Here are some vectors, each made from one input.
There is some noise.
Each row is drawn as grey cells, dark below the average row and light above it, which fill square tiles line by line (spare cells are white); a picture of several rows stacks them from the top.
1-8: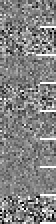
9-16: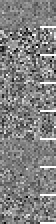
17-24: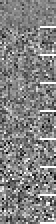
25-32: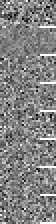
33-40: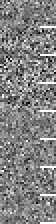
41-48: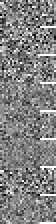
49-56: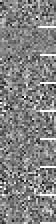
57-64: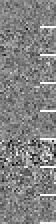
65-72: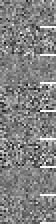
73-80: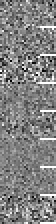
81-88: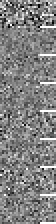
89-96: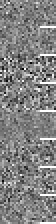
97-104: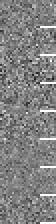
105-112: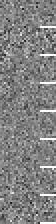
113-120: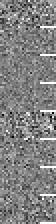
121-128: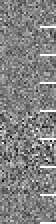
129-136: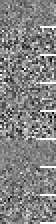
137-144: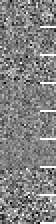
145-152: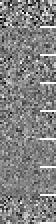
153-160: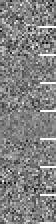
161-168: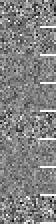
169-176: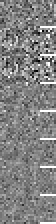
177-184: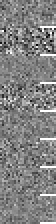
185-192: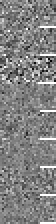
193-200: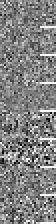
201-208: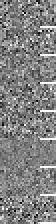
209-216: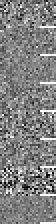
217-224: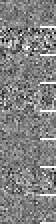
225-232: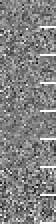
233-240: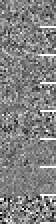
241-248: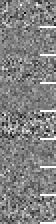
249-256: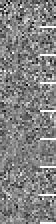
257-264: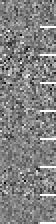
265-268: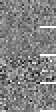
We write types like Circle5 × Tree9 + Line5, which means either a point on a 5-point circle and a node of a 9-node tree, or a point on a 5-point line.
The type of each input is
Bool × List3(Line6) + Line5.
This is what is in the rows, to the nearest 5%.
About 20% of them hold a point on a 5-point line. The rest hold a true/false value, together with a list of up to three points on a 6-point line.
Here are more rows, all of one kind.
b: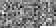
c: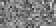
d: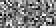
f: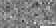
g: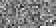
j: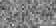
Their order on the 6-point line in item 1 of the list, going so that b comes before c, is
f, d, b, g, j, c.
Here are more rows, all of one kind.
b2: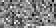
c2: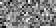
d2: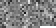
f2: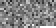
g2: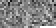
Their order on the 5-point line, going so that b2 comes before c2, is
g2, b2, c2, d2, f2.
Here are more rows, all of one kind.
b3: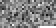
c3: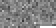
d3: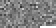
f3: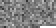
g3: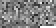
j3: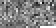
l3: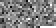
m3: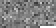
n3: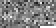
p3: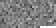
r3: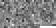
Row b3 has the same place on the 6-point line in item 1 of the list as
f3, g3 and l3.
